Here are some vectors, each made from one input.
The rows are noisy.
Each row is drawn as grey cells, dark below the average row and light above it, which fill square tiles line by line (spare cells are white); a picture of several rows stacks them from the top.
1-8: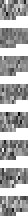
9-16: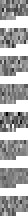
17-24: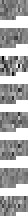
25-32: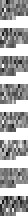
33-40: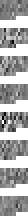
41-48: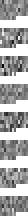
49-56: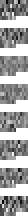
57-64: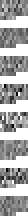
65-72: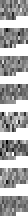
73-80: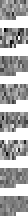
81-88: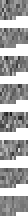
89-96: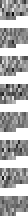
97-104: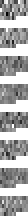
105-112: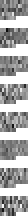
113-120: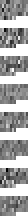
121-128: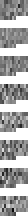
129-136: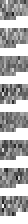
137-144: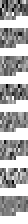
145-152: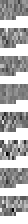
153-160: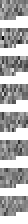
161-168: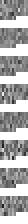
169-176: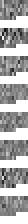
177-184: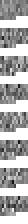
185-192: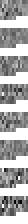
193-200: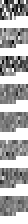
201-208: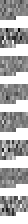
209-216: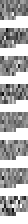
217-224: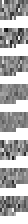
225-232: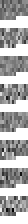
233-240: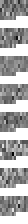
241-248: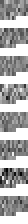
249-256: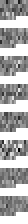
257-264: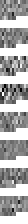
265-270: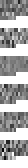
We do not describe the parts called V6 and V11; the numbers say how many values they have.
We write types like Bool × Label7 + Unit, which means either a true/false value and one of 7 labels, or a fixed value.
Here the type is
(Label4 + Line5) × (Tree10 × V11 + V6).
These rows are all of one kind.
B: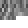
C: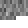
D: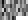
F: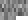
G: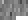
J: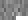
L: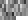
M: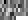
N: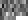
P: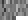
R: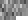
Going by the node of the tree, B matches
C, L, N and R.
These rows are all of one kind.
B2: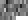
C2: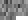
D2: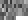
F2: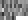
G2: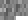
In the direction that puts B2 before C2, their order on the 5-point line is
B2, G2, F2, D2, C2.
